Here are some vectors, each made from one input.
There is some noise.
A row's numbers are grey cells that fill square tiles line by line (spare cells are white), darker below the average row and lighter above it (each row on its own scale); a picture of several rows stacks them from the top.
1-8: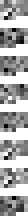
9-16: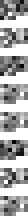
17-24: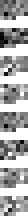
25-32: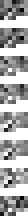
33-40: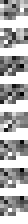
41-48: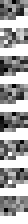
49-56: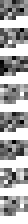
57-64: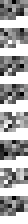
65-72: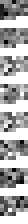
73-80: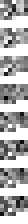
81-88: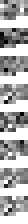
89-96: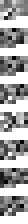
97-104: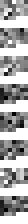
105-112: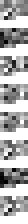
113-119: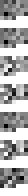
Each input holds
a point on a 10-point line.
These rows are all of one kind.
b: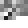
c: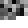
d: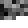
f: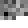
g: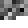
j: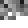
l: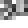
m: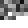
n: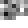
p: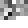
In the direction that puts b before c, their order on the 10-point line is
b, p, l, n, f, d, c, g, m, j.
